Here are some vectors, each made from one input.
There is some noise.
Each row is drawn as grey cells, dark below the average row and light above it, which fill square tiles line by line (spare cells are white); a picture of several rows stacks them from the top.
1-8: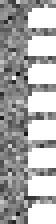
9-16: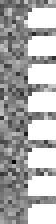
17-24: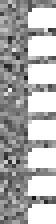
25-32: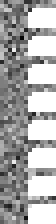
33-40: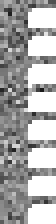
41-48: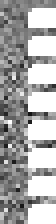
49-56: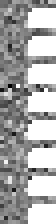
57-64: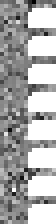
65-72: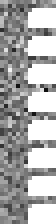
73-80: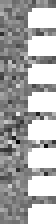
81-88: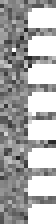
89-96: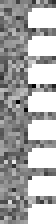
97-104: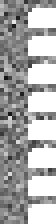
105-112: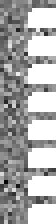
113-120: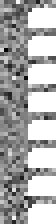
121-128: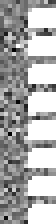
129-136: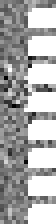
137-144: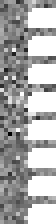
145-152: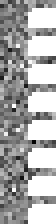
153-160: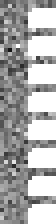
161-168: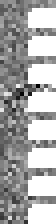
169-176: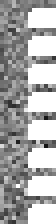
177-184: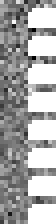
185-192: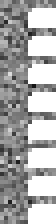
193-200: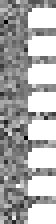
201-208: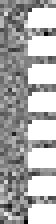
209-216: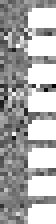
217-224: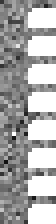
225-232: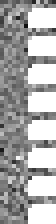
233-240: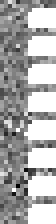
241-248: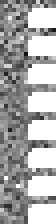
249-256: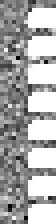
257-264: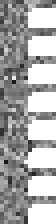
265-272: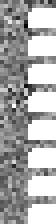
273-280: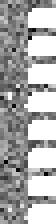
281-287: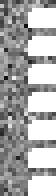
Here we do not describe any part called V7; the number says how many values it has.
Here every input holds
a true/false value, together with either a fixed value, or one of 5 labels and a value of V7.
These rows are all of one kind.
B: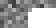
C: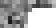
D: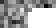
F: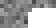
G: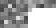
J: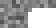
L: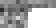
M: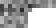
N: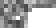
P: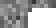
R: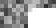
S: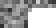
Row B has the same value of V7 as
G, L, M and S.
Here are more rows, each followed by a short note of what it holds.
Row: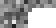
a true/false value
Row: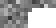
one of 5 labels, a true/false value and a value of V7
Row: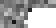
one of 5 labels, a true/false value and a value of V7
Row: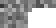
one of 5 labels, a true/false value and a value of V7
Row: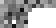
a true/false value
